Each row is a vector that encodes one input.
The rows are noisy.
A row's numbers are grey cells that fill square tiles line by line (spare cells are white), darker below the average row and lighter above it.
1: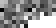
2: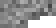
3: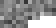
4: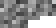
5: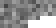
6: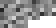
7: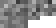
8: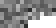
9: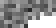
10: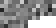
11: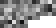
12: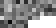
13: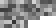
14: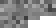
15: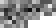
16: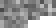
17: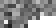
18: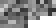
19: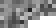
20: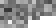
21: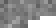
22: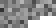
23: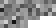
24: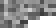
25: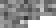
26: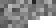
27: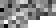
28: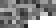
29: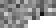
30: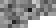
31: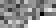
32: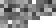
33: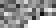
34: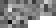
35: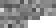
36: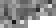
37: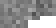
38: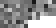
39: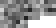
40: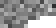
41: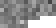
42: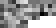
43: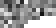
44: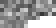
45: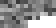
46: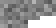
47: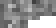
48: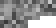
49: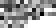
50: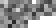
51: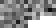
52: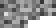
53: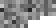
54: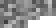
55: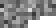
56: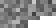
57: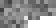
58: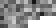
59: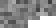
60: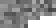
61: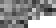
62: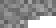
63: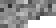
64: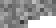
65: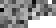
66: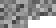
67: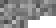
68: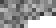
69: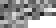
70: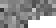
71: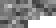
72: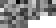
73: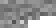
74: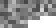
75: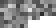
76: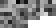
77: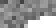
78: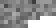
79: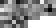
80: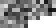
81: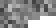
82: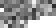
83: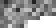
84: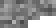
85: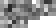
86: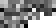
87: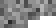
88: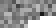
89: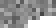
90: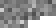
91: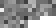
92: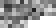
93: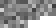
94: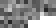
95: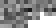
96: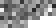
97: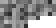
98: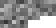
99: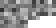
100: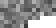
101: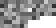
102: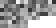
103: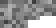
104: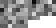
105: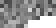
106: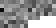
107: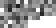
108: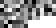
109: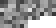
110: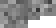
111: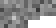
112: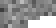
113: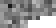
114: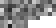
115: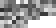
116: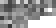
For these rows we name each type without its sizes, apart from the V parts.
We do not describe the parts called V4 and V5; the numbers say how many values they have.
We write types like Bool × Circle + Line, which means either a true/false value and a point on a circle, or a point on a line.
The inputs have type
((Bool × Bool × Bool × Bool + Unit) × V5 + Unit) × V4 + Line.
